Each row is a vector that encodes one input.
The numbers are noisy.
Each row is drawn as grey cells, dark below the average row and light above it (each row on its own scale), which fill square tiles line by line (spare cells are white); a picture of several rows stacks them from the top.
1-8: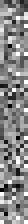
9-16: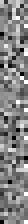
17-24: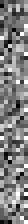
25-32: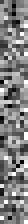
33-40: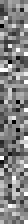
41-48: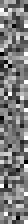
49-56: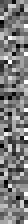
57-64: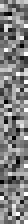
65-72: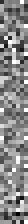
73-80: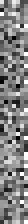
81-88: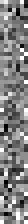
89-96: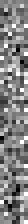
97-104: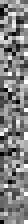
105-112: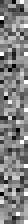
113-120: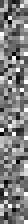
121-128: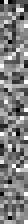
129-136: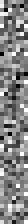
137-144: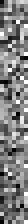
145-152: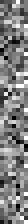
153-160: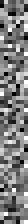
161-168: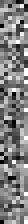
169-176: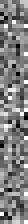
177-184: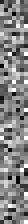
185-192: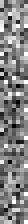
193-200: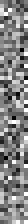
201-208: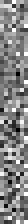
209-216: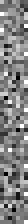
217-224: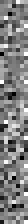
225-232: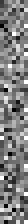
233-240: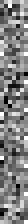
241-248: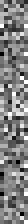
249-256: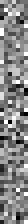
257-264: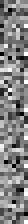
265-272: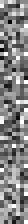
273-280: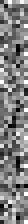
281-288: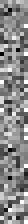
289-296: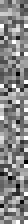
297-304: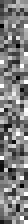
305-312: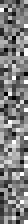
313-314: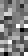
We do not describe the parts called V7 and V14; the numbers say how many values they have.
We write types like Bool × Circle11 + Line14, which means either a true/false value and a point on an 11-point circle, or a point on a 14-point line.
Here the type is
(Bool × Bool × Bool + Label9) × V14 + V7.
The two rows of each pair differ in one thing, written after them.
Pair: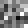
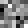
the value of V14
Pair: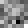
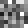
one of the three true/false values
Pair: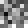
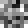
one of the three true/false values
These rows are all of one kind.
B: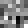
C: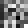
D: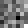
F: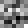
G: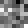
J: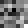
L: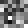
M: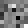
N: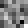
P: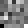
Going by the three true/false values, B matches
C, D and M.
